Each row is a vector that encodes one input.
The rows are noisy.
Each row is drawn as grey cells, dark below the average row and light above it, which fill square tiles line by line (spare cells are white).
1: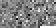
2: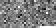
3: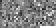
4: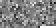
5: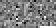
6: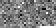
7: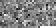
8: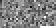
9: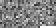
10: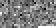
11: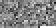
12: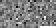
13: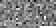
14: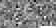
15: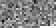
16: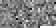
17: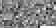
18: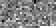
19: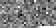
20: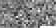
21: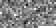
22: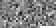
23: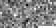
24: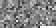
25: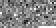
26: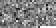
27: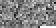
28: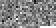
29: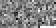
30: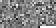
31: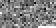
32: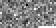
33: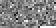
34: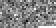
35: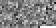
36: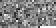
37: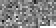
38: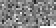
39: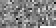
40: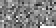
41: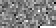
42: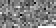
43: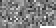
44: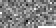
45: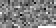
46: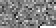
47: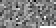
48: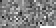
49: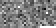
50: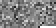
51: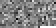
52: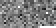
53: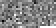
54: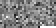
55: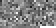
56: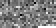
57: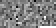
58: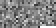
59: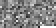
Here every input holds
either a point on a 6-point circle, or a point on an 8-point line.
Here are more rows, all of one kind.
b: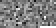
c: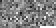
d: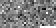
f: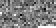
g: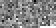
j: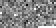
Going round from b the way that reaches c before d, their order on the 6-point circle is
b, c, d, f, j, g.
